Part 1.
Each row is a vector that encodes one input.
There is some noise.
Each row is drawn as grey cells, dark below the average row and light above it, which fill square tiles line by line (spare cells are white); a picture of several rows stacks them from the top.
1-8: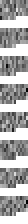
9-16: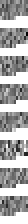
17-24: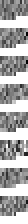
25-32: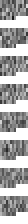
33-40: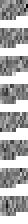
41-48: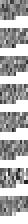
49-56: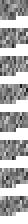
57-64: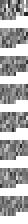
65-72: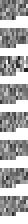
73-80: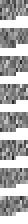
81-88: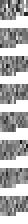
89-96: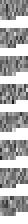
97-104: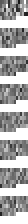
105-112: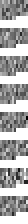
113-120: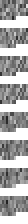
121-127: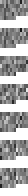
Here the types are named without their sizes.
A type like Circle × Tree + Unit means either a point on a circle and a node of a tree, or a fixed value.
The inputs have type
List(Circle).
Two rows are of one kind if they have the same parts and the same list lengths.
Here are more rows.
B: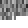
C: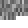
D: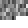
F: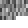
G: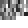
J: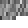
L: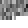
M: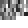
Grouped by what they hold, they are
B, C, L
D, F, J
G, M

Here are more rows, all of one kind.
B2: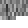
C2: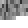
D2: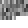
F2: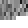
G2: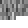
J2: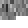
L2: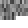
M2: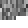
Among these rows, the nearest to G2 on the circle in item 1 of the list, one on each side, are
B2 and M2.
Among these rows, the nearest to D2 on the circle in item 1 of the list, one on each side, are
F2 and M2.
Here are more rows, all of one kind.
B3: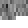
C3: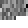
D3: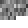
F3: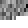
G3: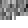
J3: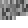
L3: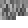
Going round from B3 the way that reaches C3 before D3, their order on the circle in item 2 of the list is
B3, J3, L3, C3, D3, F3, G3.
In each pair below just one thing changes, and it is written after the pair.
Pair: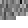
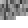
the place on the circle in item 2 of the list
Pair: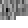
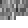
the place on the circle in item 2 of the list
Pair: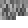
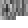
the place on the circle in item 2 of the list
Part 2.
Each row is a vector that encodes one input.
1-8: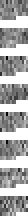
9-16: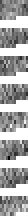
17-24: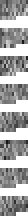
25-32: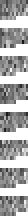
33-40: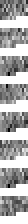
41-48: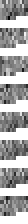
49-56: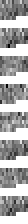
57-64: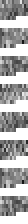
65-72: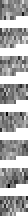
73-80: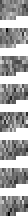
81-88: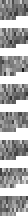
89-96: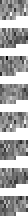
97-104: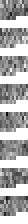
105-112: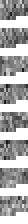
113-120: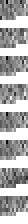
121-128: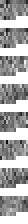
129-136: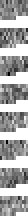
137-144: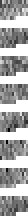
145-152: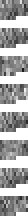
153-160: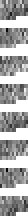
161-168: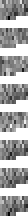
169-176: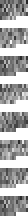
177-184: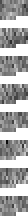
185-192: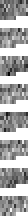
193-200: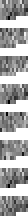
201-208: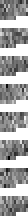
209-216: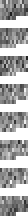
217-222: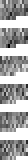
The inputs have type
Circle8 + Circle13 + Unit.
